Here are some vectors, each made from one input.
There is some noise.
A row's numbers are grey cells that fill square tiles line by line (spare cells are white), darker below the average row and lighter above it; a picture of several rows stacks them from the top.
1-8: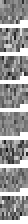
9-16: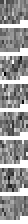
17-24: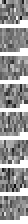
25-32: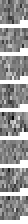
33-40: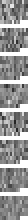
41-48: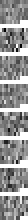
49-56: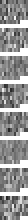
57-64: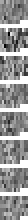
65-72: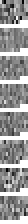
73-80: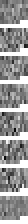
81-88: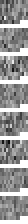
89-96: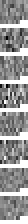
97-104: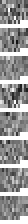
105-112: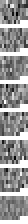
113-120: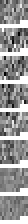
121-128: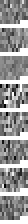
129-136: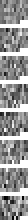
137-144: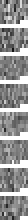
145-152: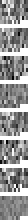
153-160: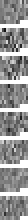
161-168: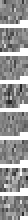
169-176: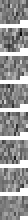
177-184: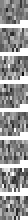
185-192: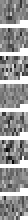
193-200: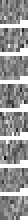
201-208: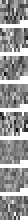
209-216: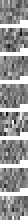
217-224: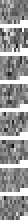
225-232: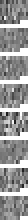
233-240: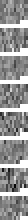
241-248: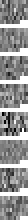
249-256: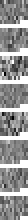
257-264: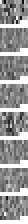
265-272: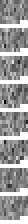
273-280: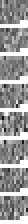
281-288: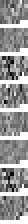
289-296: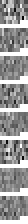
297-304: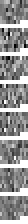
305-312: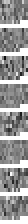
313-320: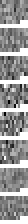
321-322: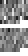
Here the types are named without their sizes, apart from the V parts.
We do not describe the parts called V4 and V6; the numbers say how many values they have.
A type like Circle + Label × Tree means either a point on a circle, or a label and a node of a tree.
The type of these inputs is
(Bool × Bool × Bool + Tree) × V6 + Line + V4.
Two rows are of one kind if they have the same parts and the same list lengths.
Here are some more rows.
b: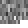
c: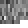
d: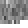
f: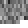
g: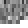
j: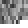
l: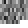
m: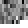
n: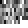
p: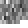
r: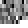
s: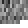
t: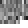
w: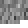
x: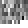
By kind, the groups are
b, c, f, t
d, j, n, r, w, x
g, l, m, p
s

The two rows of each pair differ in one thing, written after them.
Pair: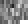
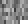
the node of the tree
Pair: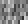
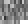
the value of V6
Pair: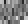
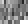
the value of V6
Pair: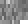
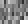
the value of V6
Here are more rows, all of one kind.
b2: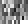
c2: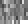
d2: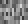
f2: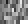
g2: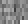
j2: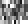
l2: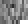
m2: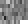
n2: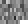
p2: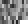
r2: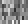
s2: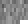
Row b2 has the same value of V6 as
c2, j2, p2 and s2.
